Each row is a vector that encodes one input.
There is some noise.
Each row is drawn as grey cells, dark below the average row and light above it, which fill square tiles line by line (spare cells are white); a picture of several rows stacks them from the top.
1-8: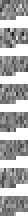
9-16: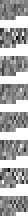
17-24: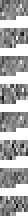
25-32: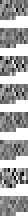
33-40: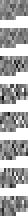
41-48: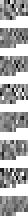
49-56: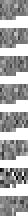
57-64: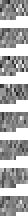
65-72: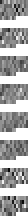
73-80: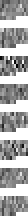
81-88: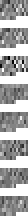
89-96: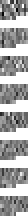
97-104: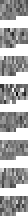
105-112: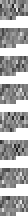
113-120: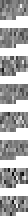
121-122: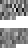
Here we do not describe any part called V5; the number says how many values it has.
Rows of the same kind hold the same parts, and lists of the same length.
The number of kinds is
2.
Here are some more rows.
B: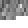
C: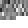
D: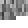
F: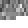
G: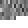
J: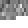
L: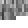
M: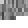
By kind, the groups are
B, C, D, F, J, L, M
G

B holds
a true/false value and a value of V5.
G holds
one of 8 labels.
